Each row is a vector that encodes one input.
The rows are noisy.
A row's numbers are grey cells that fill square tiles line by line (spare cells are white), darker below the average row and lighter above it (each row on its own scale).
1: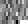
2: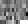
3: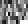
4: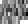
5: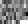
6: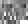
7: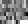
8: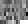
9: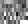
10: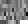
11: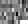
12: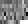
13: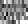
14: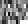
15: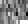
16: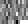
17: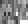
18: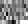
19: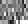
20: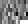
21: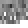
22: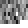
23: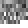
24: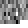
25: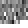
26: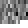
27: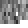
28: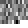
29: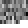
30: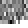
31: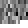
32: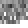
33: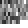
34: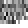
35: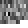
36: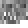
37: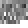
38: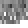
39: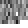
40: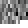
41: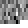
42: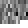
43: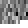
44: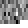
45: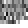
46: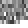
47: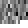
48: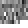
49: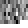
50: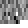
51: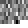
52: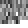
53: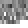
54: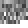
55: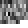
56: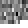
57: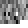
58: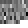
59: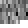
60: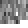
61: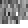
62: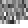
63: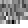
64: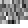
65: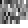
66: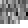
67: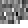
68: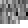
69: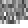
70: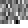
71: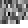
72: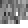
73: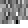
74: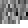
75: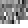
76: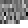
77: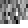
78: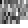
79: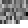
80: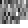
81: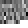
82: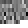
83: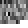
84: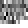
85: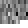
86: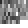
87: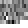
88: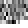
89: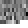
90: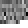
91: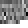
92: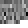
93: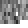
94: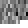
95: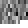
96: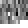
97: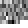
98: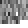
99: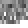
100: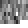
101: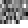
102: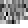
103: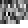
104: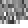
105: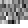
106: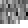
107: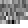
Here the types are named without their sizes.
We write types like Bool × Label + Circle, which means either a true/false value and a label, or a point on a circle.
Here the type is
Bool × (Line + Tree).
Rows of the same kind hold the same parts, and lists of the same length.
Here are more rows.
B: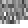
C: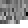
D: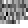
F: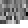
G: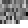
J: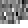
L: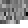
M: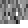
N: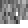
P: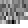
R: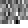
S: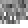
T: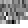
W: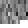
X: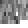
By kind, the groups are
B, D, J, M, N, P, R, S, T, X
C, F, G, L, W

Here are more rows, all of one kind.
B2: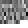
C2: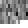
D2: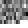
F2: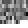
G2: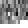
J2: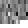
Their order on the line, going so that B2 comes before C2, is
B2, J2, C2, G2, F2, D2.
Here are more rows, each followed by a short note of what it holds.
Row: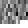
a point on a line and a true/false value
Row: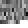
a point on a line and a true/false value
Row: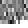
a node of a tree and a true/false value
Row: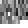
a point on a line and a true/false value
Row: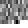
a node of a tree and a true/false value
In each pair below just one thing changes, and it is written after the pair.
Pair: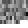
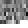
the place on the line
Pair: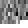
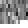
the place on the line
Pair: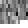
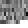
the true/false value
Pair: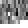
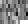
the place on the line
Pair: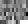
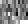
the true/false value
